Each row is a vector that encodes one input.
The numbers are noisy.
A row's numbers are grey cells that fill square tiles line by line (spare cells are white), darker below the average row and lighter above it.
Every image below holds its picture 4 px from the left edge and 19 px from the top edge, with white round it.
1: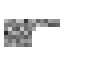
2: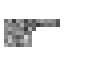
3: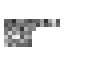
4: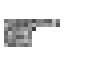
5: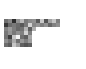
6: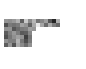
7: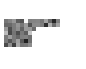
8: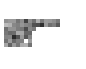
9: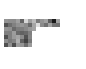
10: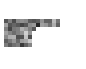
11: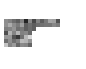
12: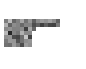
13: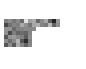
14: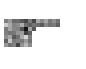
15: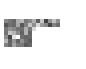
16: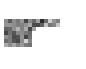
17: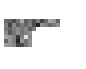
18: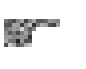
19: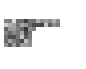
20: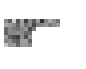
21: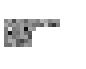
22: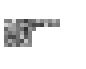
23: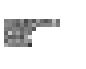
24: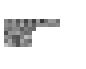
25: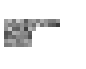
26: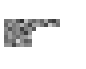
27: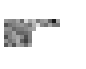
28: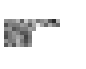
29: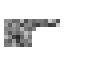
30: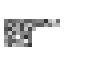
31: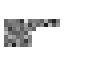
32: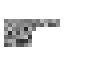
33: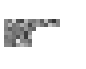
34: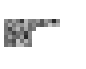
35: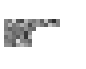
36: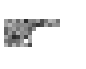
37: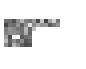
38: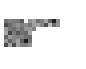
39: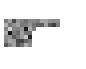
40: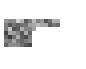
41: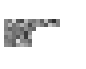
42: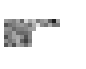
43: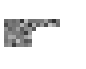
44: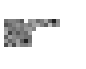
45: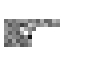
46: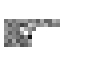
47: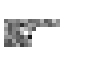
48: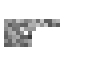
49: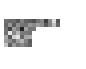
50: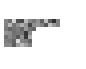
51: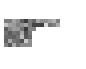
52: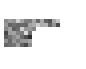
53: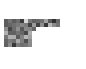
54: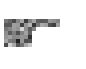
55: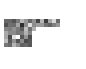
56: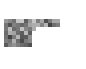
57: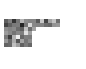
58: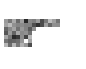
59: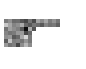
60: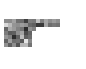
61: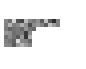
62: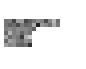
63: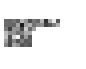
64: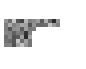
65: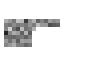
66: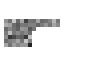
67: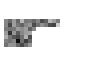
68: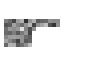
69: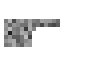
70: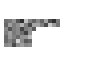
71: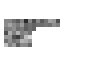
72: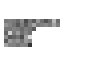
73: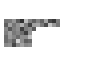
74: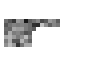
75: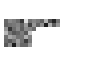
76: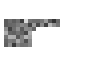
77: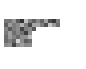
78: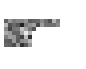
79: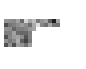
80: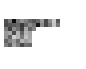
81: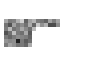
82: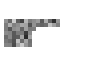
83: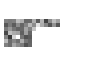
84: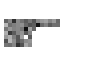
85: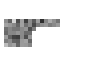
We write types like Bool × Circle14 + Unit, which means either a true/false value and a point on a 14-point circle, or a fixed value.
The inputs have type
Line12 × (Tree10 + Unit).
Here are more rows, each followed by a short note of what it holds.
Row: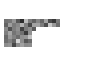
a point on a 12-point line
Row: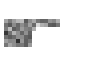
a point on a 12-point line and a node of a 10-node tree
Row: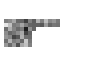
a point on a 12-point line and a node of a 10-node tree
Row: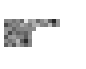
a point on a 12-point line
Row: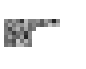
a point on a 12-point line
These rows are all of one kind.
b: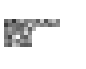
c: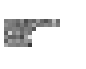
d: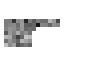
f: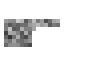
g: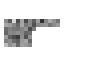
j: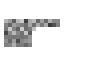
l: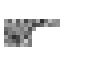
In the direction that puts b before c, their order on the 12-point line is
f, j, b, d, c, g, l.
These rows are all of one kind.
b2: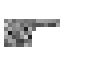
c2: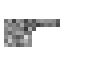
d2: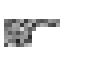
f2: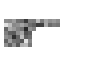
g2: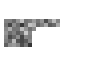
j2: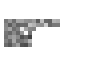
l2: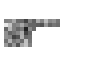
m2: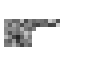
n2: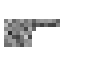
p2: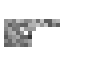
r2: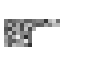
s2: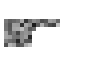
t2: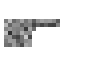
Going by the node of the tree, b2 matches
f2 and l2.
